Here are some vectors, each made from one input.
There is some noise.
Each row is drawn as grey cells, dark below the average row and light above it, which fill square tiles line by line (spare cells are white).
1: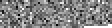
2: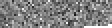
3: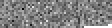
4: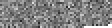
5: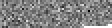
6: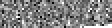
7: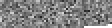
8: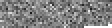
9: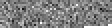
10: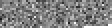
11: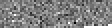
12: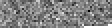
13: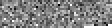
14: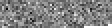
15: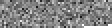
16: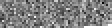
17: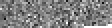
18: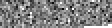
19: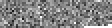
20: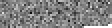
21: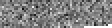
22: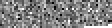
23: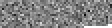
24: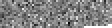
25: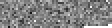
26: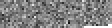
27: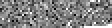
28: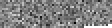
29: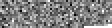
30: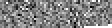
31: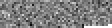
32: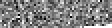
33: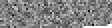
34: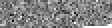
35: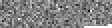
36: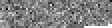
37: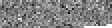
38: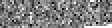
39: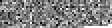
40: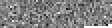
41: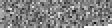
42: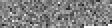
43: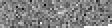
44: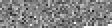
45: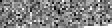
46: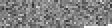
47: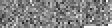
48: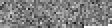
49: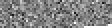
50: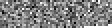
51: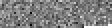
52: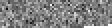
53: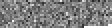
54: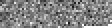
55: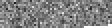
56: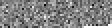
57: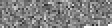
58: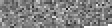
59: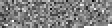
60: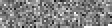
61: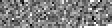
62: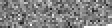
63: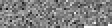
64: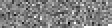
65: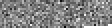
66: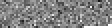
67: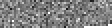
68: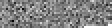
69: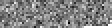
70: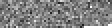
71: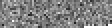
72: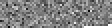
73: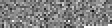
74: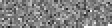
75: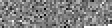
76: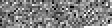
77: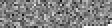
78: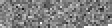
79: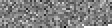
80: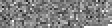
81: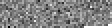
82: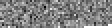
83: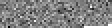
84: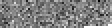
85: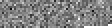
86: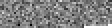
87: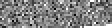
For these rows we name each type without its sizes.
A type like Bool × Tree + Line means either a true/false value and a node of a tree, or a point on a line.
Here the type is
(Bool × Bool × Bool × Bool + Line) × Line.
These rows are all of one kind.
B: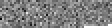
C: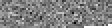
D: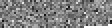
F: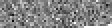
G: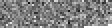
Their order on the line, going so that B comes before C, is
G, F, B, C, D.
